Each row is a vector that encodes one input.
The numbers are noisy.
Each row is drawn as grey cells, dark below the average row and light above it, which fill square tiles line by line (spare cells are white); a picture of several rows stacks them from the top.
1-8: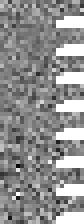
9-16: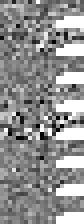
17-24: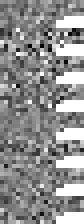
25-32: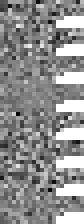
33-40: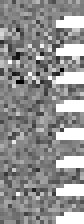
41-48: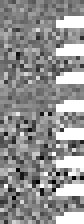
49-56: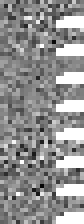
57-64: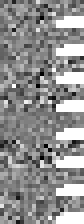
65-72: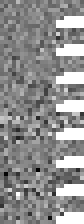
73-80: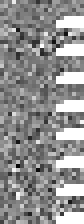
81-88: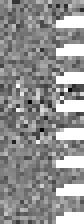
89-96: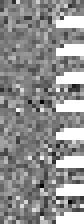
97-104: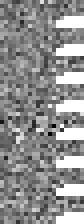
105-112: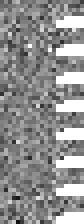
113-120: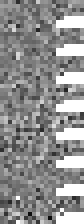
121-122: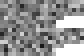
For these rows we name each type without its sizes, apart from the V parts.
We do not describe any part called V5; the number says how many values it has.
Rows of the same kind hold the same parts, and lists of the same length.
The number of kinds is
4.
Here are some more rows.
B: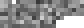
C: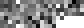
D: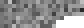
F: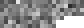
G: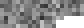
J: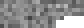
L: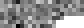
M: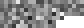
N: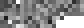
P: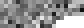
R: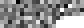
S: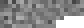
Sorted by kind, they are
B
C, D, F, J, L, N, S
G, R
M, P

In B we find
a point on a line, four true/false values and a value of V5.
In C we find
a point on each of two lines and four true/false values.
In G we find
a point on a line and a value of V5.
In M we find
a point on each of two lines.
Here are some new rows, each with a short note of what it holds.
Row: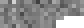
a point on a line and a value of V5
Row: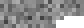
a point on a line and a value of V5
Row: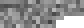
a point on a line and a value of V5
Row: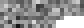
a point on a line and a value of V5
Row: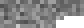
a point on each of two lines
